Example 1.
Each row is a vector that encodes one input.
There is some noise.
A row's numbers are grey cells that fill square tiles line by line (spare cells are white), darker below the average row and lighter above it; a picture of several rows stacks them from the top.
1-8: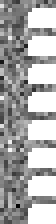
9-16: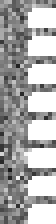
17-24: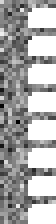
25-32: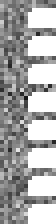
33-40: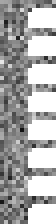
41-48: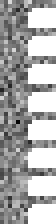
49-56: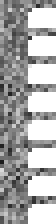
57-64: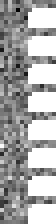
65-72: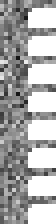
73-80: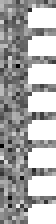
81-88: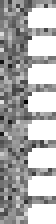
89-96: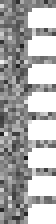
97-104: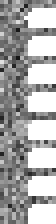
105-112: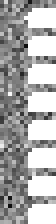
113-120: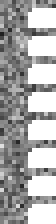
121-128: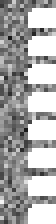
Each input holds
a point on a 9-point circle and a true/false value.
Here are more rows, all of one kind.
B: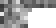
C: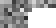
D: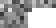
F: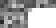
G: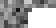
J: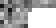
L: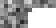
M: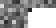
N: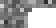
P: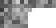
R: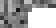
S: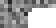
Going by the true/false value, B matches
F, J, P and S.
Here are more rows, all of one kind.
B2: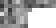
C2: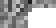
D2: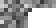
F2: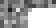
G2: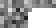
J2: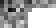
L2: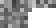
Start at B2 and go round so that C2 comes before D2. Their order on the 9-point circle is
B2, L2, J2, C2, F2, D2, G2.
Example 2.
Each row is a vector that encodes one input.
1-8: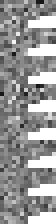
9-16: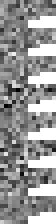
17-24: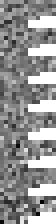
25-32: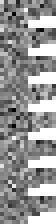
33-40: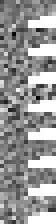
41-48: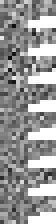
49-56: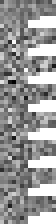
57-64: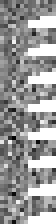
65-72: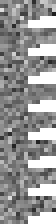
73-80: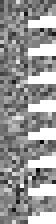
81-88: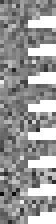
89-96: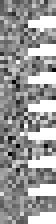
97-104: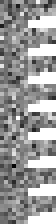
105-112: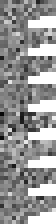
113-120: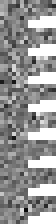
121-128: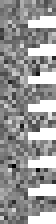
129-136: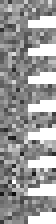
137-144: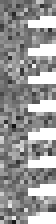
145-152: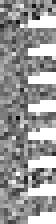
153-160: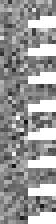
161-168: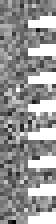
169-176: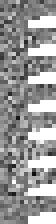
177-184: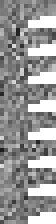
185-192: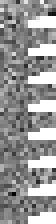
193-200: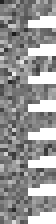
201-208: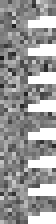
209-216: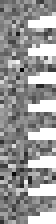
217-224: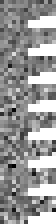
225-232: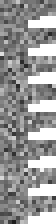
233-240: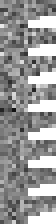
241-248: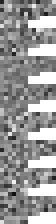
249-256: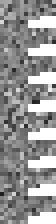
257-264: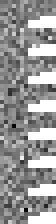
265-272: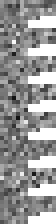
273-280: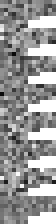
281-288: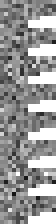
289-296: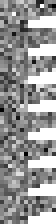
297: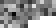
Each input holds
either a point on a 10-point circle, or a point on a 19-point circle.
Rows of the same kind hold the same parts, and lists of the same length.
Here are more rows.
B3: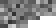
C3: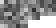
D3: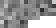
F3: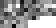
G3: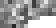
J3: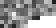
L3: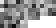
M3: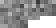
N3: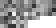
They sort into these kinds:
B3, C3, D3, M3
F3, G3, J3, L3, N3

